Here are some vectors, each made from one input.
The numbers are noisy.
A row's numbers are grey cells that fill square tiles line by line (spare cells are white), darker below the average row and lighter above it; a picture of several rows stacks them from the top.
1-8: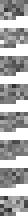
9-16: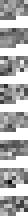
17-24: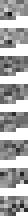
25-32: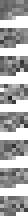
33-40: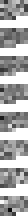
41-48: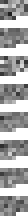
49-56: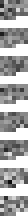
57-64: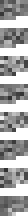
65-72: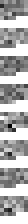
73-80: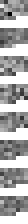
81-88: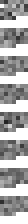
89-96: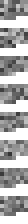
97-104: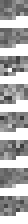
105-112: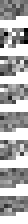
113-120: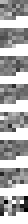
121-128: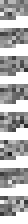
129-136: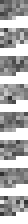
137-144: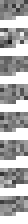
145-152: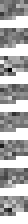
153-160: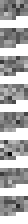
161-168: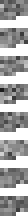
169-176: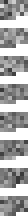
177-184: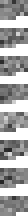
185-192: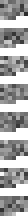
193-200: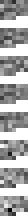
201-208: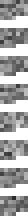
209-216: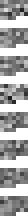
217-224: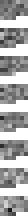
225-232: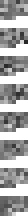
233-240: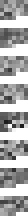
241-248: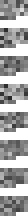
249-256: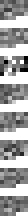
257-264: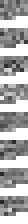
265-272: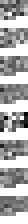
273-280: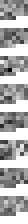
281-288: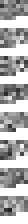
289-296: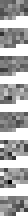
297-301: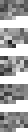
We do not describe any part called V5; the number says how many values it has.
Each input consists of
a list of up to two items, each a true/false value and a value of V5.
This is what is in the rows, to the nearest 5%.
All of them are lists of up to two items, each a true/false value and a value of V5: a few are empty, 30% hold one and 70% two.
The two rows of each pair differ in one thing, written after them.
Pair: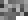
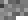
the value of V5 in item 1 of the list
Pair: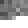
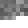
the true/false value in item 2 of the list
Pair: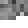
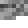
the value of V5 in item 1 of the list
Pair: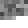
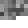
the value of V5 in item 1 of the list
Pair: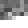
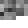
the value of V5 in item 1 of the list
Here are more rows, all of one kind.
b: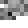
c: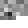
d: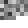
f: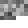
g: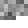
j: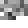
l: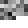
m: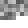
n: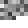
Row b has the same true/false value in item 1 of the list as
d, l and n.
